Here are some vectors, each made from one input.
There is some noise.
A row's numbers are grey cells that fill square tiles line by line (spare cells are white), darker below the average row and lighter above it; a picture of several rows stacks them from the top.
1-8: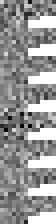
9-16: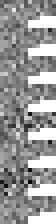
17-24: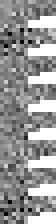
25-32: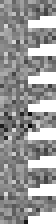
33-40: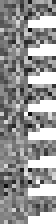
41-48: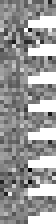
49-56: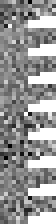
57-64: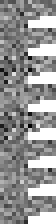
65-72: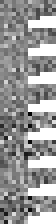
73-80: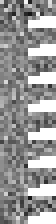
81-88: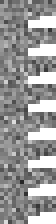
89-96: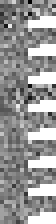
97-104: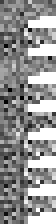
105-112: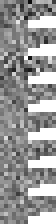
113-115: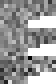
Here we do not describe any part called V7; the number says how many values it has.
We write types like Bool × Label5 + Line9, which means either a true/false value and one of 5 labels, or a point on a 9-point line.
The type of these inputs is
Line4 × (Tree8 + Unit) + V7.
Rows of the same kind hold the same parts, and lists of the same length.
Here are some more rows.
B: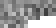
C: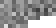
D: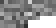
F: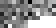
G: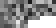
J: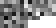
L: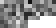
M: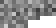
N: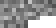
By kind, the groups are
B, C, M
D, N
F, G, J, L

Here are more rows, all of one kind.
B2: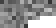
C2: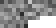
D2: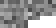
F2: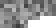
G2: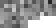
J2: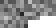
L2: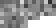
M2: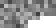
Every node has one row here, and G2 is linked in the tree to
B2 and F2.
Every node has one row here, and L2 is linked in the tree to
B2.
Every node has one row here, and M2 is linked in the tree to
D2 and F2.
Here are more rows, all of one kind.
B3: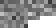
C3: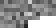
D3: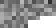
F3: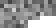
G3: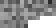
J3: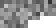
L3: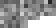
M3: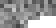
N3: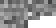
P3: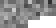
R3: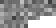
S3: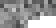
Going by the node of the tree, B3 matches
L3 and R3.
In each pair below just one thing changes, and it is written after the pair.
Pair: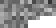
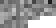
the place on the 4-point line
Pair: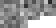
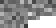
the place on the 4-point line
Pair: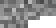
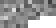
the place on the 4-point line
